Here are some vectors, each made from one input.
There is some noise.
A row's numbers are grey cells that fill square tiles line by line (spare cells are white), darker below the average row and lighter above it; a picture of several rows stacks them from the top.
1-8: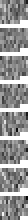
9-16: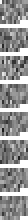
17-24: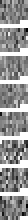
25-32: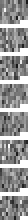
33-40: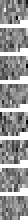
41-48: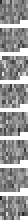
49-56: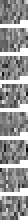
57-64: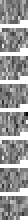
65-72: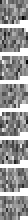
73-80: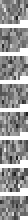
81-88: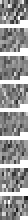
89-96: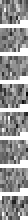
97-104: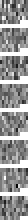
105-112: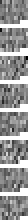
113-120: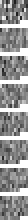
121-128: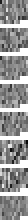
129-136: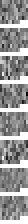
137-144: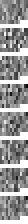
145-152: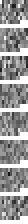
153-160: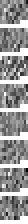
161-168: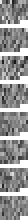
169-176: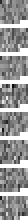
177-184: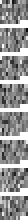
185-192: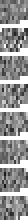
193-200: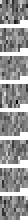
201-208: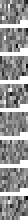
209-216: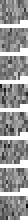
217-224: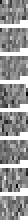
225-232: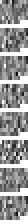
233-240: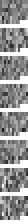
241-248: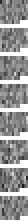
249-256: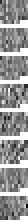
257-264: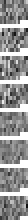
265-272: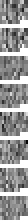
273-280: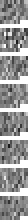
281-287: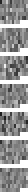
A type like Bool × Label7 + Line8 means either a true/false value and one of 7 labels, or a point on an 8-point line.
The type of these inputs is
Bool × (Circle10 + Tree10) × Line5.
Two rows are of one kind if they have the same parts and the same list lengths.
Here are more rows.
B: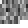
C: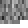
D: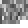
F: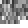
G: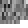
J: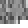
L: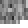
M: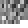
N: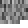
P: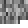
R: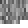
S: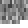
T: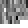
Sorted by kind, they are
B, D, F, M, T
C, G, J, L, N, P, R, S

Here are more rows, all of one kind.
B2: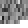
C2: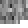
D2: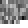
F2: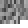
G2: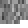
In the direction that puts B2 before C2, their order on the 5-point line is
D2, G2, B2, F2, C2.
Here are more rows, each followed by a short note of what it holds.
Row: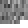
a point on a 5-point line, a node of a 10-node tree and a true/false value
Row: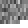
a point on a 5-point line, a node of a 10-node tree and a true/false value
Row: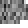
a point on a 5-point line, a node of a 10-node tree and a true/false value
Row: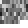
a point on a 10-point circle, a point on a 5-point line and a true/false value
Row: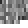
a point on a 5-point line, a node of a 10-node tree and a true/false value
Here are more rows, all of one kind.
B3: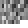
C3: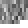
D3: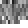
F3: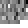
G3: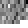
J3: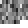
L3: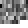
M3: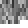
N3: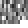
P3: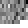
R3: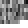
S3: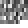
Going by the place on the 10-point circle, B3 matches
N3 and S3.
